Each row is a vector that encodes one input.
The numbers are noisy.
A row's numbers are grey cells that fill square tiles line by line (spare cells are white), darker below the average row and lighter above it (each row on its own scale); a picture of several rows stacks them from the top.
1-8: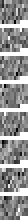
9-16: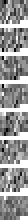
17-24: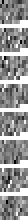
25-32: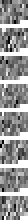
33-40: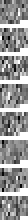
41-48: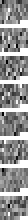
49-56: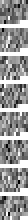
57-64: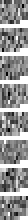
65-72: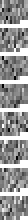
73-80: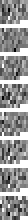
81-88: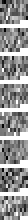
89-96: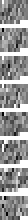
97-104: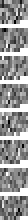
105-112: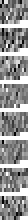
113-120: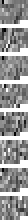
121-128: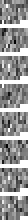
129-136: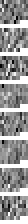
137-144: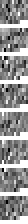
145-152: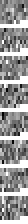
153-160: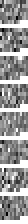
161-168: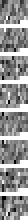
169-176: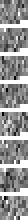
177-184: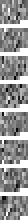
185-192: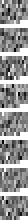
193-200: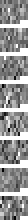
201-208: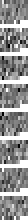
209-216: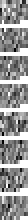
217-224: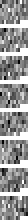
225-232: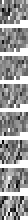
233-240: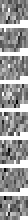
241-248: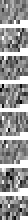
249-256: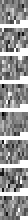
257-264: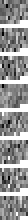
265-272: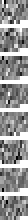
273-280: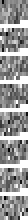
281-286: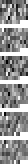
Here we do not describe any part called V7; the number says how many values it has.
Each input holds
three true/false values, together with either a node of a 13-node tree, or a value of V7.
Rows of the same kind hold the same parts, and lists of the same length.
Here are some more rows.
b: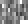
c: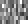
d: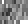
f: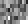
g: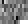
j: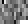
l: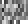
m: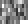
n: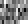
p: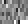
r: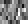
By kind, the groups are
b, c, g, j, m, n
d, f, l, p, r

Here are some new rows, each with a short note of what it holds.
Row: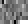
a node of a 13-node tree and three true/false values
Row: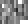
a node of a 13-node tree and three true/false values
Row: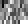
a node of a 13-node tree and three true/false values
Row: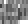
a node of a 13-node tree and three true/false values
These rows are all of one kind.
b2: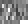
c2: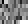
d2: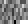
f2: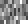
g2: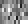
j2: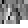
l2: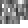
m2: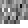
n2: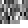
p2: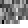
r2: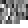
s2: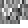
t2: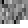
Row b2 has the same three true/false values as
l2, m2 and r2.
